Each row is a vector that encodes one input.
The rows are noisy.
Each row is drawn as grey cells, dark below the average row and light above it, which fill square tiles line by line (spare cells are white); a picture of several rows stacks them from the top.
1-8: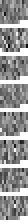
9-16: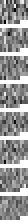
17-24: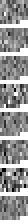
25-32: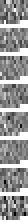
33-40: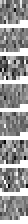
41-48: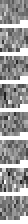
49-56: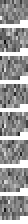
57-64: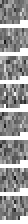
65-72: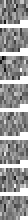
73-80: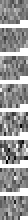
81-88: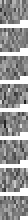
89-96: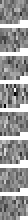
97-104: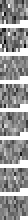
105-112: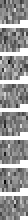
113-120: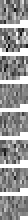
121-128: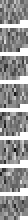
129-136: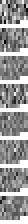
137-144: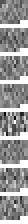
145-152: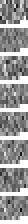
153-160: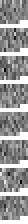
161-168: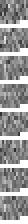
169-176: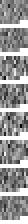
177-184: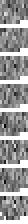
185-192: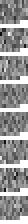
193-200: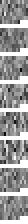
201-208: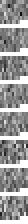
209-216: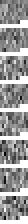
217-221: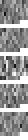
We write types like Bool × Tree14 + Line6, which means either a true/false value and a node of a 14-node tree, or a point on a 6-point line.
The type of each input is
Bool × Circle9 + Unit.
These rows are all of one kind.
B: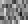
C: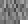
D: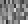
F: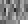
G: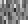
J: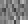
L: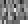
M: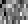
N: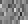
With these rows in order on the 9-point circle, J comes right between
C and N.
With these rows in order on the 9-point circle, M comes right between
C and F.
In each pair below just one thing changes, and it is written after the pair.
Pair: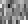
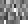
the place on the 9-point circle
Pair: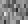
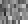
the true/false value
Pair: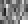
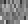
the true/false value
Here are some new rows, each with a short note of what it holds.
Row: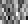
a fixed value
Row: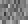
a point on a 9-point circle and a true/false value
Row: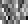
a fixed value
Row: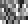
a fixed value
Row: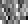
a fixed value
